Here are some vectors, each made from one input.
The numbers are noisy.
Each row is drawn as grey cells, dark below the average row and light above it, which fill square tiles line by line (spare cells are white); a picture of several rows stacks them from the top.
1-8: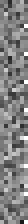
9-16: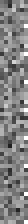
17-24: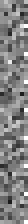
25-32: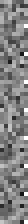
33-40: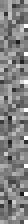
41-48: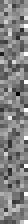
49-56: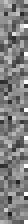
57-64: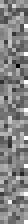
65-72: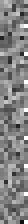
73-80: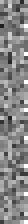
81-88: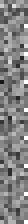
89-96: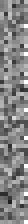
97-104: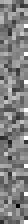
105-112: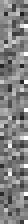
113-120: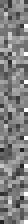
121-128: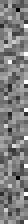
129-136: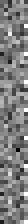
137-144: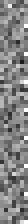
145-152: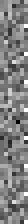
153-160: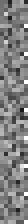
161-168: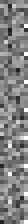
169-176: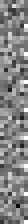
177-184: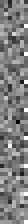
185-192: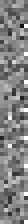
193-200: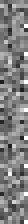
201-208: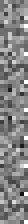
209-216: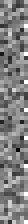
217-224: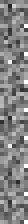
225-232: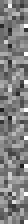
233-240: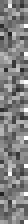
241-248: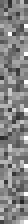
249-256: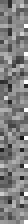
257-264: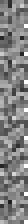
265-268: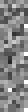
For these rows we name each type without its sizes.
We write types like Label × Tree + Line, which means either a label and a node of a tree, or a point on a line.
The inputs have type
Label + Line.
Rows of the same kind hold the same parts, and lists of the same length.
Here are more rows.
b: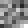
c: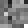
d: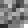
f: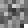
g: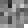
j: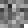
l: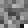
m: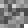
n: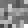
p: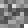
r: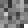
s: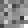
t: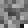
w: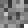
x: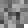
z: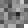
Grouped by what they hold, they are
b, d, n, s
c, f, g, j, l, m, p, r, t, w, x, z

